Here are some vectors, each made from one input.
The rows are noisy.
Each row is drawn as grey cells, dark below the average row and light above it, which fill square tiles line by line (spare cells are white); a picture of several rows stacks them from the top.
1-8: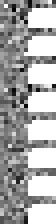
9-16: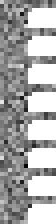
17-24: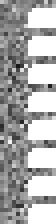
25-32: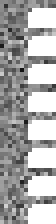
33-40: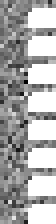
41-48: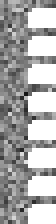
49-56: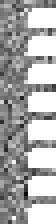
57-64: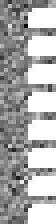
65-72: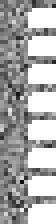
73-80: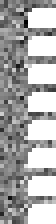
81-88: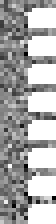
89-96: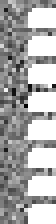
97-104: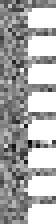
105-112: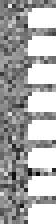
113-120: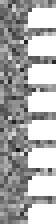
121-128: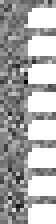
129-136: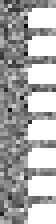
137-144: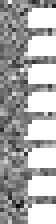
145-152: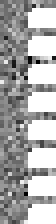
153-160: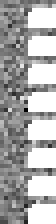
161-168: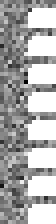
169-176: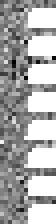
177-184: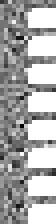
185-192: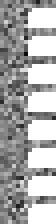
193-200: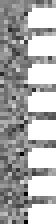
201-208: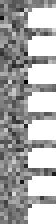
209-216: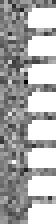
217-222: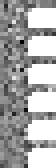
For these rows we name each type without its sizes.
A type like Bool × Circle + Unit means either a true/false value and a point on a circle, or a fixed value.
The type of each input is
List(Line).
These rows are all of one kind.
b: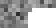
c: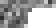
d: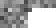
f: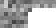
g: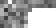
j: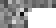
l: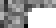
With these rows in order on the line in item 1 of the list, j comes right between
g and l.
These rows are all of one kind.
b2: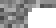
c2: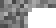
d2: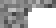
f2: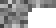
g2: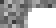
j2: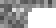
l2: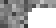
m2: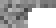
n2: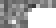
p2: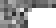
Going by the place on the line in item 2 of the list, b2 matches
f2, l2 and n2.
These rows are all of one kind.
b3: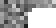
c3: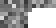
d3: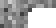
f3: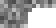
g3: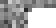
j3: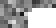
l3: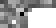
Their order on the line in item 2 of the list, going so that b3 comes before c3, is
j3, l3, g3, d3, b3, f3, c3.
